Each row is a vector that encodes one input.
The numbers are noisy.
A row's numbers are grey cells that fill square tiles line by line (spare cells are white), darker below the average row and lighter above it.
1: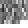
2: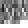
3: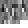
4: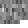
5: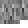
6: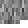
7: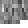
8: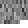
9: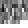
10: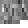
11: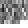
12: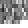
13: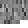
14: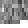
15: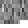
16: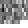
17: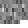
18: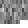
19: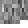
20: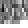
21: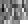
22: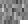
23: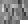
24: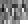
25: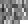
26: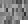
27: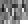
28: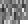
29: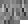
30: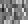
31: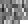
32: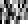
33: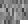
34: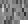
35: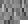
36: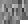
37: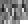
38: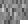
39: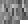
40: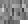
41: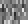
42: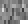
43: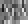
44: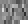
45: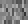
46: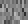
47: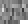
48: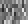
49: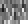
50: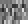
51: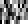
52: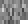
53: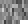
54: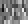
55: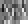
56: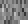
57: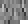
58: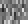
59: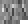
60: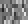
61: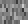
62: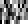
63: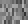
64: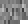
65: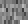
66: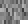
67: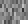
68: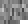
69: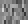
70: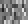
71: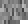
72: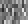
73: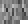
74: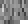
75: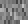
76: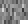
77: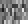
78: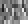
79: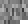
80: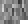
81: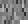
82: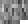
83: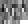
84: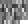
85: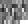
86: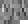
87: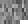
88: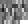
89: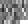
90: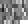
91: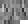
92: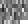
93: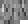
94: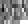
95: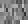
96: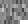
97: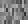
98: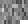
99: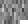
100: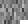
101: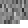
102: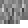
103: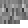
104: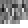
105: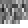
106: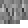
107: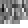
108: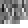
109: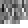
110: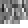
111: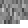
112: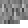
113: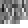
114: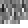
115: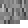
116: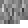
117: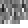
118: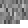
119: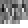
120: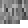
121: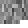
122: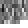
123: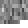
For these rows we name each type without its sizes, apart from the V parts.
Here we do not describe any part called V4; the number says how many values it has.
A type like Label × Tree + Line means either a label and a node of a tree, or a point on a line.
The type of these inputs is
List(Bool × V4).
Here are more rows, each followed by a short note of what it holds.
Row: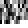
the empty list
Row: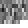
a list of one item
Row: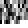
the empty list
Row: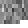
a list of two items
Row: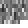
a list of one item
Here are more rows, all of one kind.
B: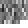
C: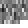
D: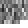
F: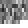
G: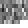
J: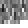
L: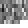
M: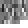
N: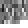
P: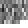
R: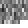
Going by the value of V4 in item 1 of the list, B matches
D, M, N and P.
